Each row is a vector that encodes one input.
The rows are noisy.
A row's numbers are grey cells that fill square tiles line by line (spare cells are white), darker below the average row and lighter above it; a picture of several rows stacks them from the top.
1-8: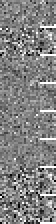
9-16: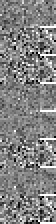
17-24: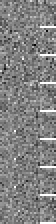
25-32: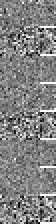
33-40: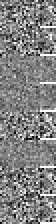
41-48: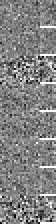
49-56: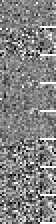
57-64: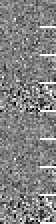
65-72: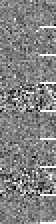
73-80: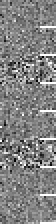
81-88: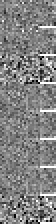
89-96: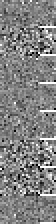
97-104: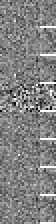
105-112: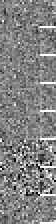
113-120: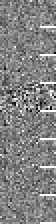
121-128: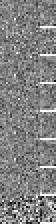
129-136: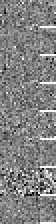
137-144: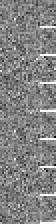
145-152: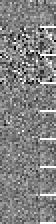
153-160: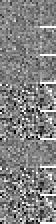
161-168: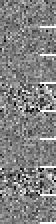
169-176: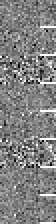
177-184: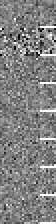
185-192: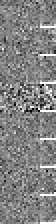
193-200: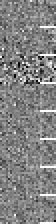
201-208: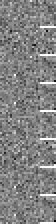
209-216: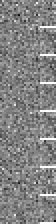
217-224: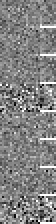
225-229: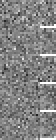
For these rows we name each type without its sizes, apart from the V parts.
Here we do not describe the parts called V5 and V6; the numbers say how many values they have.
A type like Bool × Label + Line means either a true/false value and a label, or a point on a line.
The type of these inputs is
Bool × Bool × Bool × (Line × V5 + V6) + Tree × Tree.
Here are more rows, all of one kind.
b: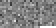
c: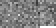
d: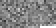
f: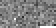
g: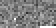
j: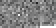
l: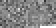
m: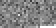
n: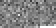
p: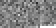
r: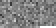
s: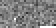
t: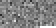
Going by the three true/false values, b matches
r and t.
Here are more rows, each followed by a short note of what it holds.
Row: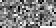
a node of each of two trees
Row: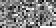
a node of each of two trees
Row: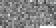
a point on a line, three true/false values and a value of V5
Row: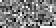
a node of each of two trees
